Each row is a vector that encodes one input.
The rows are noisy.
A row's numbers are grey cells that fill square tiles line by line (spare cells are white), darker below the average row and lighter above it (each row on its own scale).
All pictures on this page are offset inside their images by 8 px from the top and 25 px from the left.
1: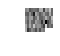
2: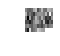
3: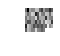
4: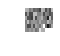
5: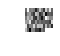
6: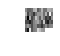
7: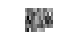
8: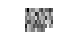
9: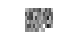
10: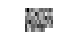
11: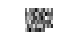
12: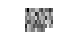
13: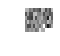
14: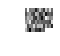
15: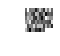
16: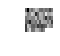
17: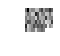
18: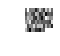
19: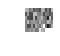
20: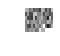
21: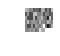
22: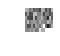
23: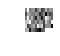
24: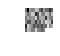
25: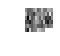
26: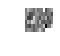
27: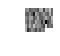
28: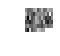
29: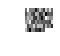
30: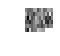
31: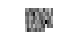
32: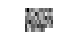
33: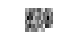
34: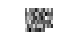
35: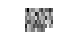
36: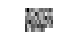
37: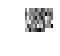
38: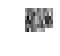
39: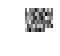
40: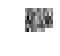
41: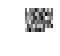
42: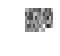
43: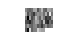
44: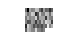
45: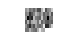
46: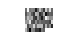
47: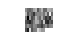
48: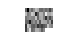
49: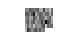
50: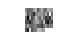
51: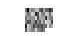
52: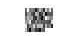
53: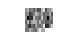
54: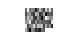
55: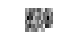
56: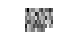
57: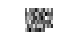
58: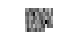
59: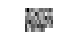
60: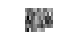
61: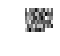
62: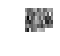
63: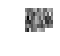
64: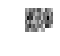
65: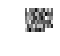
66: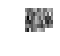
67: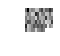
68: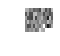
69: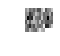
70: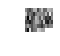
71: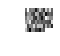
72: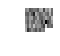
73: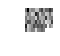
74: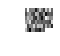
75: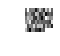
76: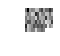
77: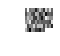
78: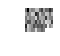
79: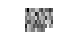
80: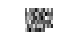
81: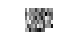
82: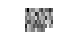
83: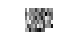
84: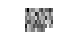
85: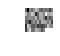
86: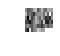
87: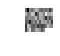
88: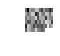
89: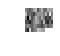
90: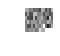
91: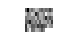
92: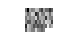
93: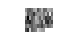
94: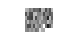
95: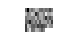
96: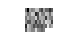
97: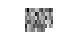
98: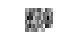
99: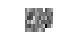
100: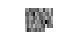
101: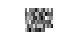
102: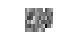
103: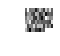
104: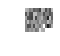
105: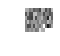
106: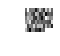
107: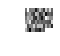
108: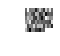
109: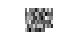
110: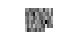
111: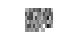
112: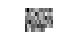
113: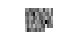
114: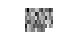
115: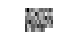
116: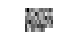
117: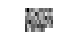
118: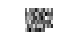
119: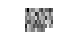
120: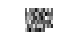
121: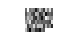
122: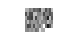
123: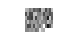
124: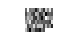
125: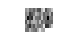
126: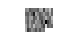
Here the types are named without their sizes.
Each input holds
a node of a tree.
